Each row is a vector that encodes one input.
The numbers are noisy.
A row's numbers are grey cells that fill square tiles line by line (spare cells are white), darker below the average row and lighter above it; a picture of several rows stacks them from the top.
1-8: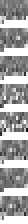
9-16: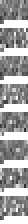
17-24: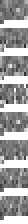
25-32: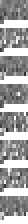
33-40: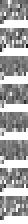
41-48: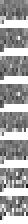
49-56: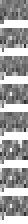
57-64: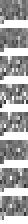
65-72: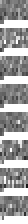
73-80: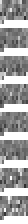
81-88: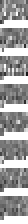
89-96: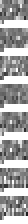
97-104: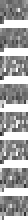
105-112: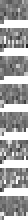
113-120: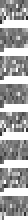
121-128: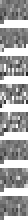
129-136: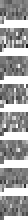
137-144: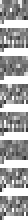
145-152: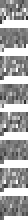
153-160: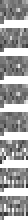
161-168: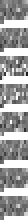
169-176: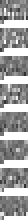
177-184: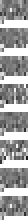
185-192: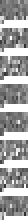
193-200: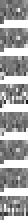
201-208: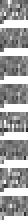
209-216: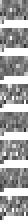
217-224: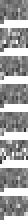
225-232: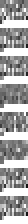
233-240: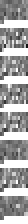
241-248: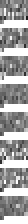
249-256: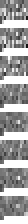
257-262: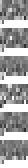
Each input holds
either a point on an 11-point line, or a list of up to two points on a 6-point line.
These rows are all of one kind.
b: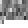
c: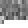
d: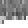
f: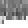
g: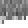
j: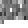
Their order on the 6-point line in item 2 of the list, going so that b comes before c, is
g, d, j, f, b, c.
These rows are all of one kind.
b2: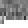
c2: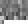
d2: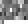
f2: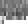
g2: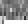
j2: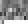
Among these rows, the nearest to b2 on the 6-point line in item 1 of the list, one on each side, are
f2 and g2.
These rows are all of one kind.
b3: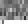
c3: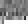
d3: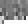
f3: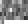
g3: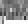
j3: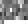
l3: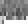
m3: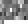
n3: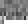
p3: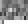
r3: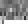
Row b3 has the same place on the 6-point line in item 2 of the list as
j3, m3 and p3.
